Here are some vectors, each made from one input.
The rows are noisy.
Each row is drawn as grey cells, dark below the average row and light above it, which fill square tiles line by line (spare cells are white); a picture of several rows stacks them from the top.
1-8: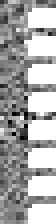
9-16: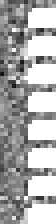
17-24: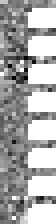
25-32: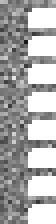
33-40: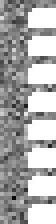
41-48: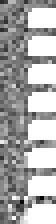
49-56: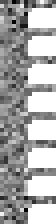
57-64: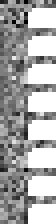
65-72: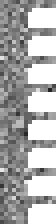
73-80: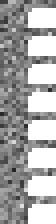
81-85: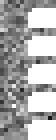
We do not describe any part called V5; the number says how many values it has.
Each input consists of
a value of V5, together with either a point on a 4-point line, or a point on a 6-point line.
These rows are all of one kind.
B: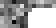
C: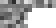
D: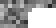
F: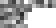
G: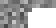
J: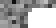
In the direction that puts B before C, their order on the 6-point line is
B, C, F, G, J, D.
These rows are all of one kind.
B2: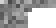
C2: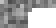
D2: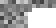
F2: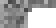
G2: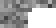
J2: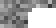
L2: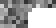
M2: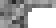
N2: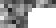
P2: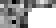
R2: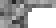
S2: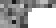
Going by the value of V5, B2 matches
C2 and D2.
